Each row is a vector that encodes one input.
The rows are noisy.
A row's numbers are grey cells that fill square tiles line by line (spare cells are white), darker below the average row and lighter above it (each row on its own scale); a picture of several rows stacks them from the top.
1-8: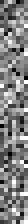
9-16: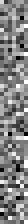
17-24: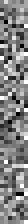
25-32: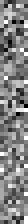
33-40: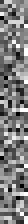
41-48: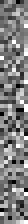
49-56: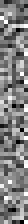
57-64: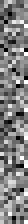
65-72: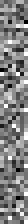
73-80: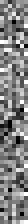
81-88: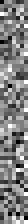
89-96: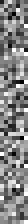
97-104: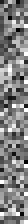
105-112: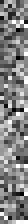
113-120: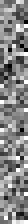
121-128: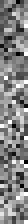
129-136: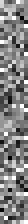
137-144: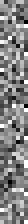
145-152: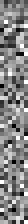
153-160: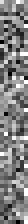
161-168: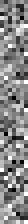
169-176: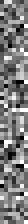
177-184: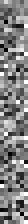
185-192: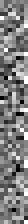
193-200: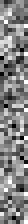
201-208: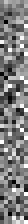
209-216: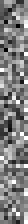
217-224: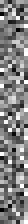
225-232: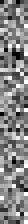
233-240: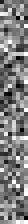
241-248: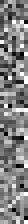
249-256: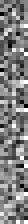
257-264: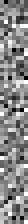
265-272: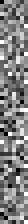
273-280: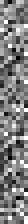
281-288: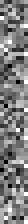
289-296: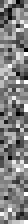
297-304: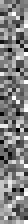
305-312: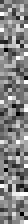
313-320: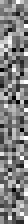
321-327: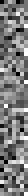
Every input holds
either a point on an 11-point circle and a true/false value, or a point on a 13-point line.
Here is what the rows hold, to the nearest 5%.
About 50% of them hold a point on an 11-point circle and a true/false value. The rest hold a point on a 13-point line.
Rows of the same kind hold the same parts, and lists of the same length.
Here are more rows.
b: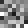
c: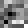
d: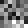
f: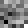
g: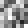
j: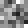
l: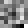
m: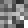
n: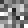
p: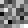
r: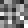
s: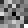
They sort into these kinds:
b, c, d, f, l, m, n, r, s
g, j, p

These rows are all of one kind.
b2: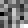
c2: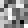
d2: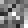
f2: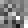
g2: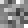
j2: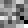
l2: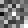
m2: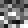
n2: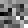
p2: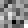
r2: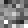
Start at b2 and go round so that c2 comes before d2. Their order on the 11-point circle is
b2, r2, g2, l2, n2, m2, p2, f2, j2, c2, d2.
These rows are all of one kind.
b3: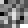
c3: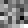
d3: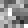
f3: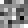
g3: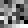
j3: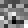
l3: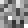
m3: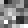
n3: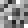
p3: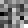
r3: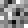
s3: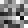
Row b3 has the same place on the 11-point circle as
m3 and p3.
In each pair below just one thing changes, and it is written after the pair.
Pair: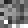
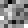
the true/false value
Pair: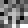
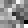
the true/false value
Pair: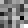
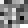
the place on the 11-point circle
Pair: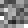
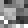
the place on the 11-point circle
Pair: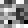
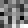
the place on the 11-point circle
